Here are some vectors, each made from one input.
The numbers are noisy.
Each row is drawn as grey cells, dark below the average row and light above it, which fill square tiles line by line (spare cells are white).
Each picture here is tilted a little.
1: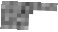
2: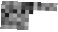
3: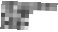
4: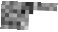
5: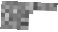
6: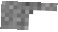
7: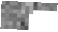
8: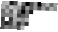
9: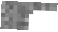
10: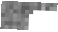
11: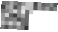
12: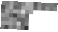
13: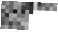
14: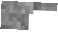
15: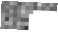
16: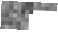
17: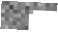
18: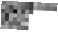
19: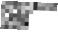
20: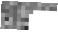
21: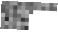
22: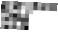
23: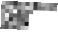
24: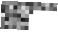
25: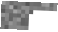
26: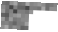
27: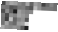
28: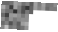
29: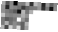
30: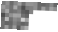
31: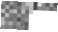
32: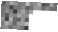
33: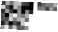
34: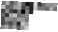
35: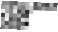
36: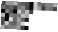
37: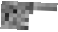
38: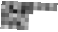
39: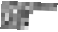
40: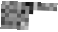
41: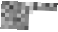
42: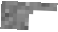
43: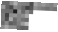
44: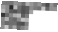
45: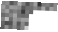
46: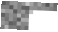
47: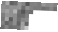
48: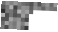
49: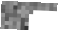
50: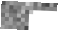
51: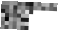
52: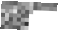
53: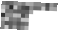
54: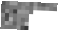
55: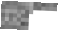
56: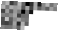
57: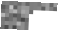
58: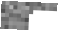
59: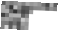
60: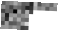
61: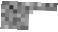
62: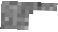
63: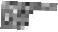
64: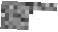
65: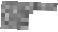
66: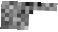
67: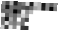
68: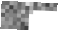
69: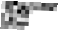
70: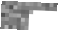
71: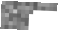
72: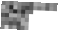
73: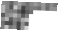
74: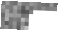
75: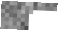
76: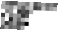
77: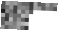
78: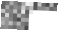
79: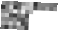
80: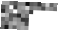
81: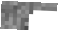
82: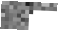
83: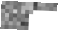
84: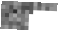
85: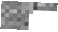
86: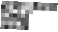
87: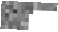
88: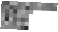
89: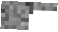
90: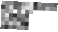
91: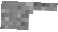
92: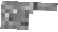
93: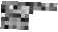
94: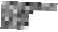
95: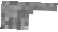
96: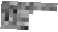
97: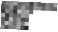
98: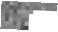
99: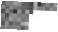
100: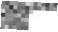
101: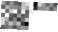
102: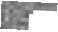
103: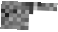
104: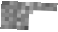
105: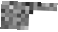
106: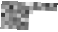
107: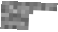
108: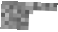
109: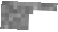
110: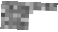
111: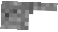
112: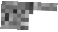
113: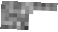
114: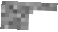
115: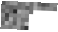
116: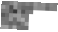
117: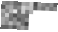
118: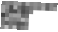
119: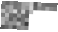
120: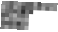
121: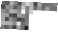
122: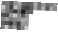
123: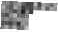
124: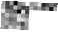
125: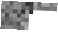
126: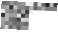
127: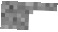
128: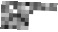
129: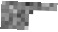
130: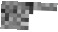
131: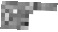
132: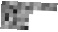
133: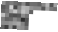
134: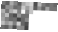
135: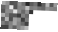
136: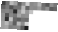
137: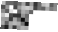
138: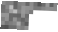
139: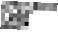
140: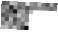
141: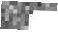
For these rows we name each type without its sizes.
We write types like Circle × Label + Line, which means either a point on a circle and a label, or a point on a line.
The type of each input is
(Bool × Circle + Unit) × Circle + Unit.
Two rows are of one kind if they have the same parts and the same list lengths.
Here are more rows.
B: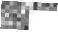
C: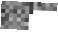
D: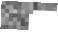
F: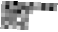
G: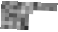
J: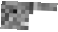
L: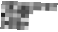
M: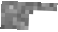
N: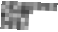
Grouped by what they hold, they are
B, C, J, M, N
D, G, L
F

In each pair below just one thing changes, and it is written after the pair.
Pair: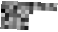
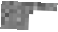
the true/false value
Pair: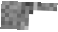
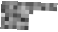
the place on one of the two circles
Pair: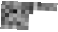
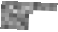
the true/false value
